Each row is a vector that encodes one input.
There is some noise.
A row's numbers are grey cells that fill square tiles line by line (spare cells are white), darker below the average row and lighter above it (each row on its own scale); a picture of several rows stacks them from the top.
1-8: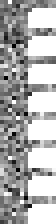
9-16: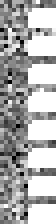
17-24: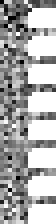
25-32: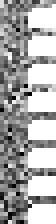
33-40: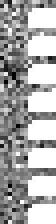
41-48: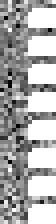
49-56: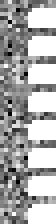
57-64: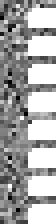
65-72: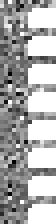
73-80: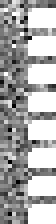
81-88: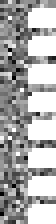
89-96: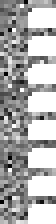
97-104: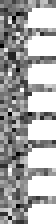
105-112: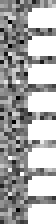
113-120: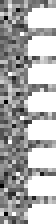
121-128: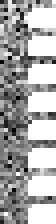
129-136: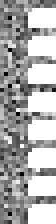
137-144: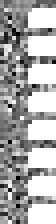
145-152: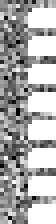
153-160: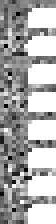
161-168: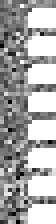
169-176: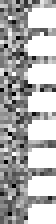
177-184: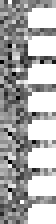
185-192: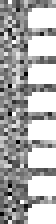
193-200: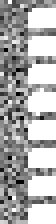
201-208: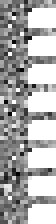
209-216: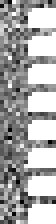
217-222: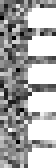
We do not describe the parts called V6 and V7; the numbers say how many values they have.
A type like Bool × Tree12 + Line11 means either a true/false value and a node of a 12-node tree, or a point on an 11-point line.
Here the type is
(Bool × Bool × Bool + V7) × V6 + List2(Line5).
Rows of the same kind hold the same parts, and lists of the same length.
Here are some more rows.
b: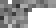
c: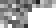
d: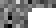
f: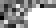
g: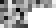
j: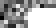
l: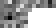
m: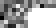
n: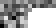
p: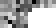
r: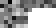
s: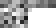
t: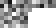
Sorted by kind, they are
b, c, g, p
d
f, j, m
l, n
r, s, t

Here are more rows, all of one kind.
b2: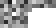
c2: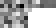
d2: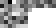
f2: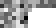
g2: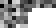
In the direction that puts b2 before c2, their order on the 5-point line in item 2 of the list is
d2, g2, b2, c2, f2.
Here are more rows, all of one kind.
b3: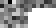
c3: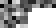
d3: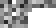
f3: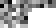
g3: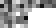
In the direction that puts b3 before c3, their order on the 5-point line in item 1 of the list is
g3, f3, d3, b3, c3.
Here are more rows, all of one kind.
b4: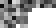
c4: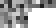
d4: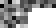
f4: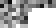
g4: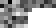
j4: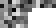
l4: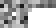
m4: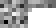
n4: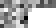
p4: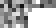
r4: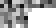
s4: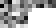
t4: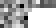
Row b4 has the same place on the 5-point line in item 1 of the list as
d4 and j4.
